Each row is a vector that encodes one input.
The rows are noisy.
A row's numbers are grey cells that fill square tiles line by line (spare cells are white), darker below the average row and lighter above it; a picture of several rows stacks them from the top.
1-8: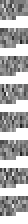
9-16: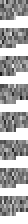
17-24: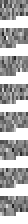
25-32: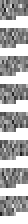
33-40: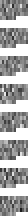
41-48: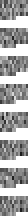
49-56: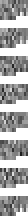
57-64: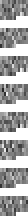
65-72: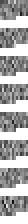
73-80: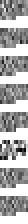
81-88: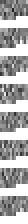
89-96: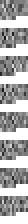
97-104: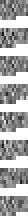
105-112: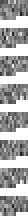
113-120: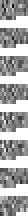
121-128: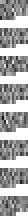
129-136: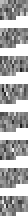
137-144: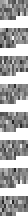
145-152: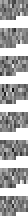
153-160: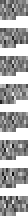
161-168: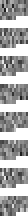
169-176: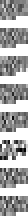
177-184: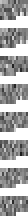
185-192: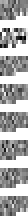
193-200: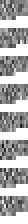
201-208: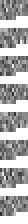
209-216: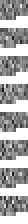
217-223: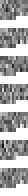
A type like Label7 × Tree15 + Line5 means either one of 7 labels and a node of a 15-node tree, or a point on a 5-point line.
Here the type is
List2(Line9).
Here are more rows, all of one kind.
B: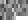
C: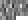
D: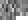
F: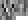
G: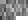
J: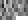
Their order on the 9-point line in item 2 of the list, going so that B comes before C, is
F, J, B, D, C, G.
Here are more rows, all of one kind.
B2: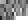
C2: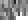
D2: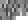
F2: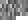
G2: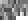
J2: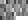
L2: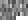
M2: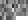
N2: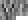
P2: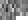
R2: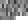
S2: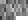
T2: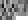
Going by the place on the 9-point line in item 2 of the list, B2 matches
D2, N2 and T2.
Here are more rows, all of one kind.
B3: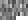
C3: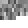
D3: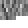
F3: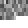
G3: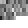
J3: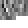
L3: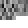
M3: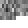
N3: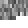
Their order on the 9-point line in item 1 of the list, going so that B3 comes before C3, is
G3, F3, L3, J3, D3, B3, N3, C3, M3.
